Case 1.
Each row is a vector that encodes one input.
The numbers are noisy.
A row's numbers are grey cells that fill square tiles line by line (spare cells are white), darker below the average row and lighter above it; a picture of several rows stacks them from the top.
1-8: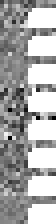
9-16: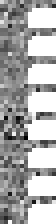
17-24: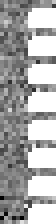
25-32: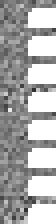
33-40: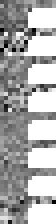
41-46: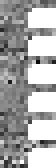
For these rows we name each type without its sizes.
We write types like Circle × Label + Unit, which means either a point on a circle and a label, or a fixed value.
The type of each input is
List(Circle).
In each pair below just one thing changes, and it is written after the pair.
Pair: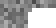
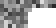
the place on the circle in item 2 of the list
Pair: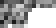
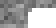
the place on the circle in item 2 of the list
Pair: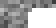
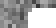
the place on the circle in item 2 of the list
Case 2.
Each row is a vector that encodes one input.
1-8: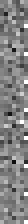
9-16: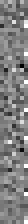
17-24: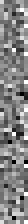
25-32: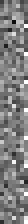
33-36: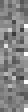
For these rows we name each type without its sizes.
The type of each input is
Bool × Bool × Bool + Line.
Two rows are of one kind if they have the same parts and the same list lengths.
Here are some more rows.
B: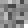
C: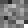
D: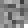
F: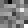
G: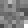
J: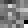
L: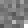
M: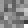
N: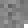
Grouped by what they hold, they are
B, C, D, F, G, L, N
J, M

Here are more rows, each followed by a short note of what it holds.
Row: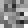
a point on a line
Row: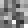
a point on a line
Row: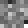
a point on a line
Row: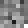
three true/false values
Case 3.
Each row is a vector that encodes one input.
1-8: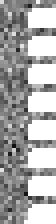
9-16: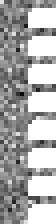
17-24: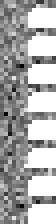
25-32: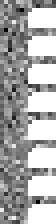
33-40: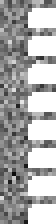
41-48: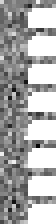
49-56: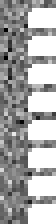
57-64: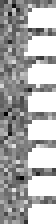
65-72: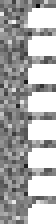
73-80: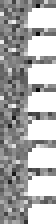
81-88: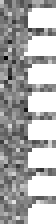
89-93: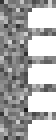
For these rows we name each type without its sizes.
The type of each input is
Circle + Line.
